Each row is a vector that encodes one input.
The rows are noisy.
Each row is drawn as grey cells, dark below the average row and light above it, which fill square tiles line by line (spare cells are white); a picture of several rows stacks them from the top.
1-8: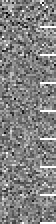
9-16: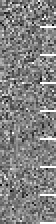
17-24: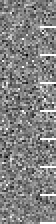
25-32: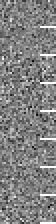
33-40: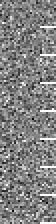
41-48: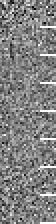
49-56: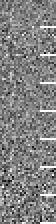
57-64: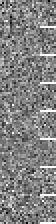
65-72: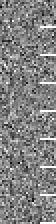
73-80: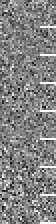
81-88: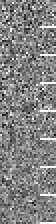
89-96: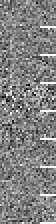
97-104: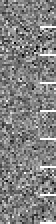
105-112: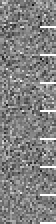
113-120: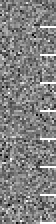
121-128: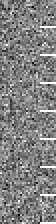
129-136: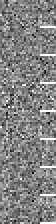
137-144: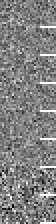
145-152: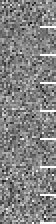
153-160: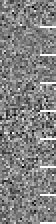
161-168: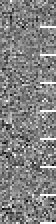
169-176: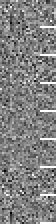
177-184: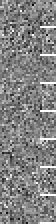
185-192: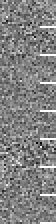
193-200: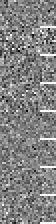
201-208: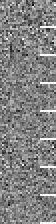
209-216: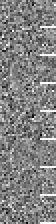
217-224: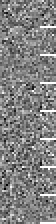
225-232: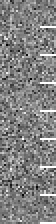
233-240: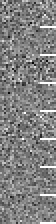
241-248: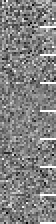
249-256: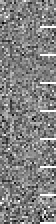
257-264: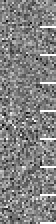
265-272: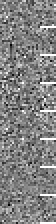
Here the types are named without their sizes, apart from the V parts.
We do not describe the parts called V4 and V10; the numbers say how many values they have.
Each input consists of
either a point on a circle, or a point on a line and a value of V4, or a value of V10.
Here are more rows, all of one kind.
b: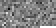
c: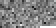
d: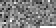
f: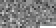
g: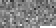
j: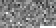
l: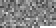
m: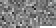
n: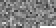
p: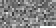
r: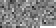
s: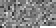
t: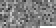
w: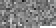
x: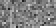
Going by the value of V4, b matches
l, n, r and s.
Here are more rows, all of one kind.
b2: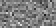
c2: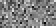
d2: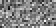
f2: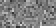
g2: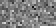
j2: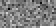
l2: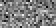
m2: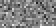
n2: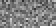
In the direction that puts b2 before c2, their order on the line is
d2, b2, j2, m2, c2, l2, f2, g2, n2.
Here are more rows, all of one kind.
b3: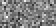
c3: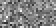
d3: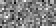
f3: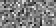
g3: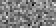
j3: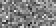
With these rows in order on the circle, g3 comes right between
c3 and j3.
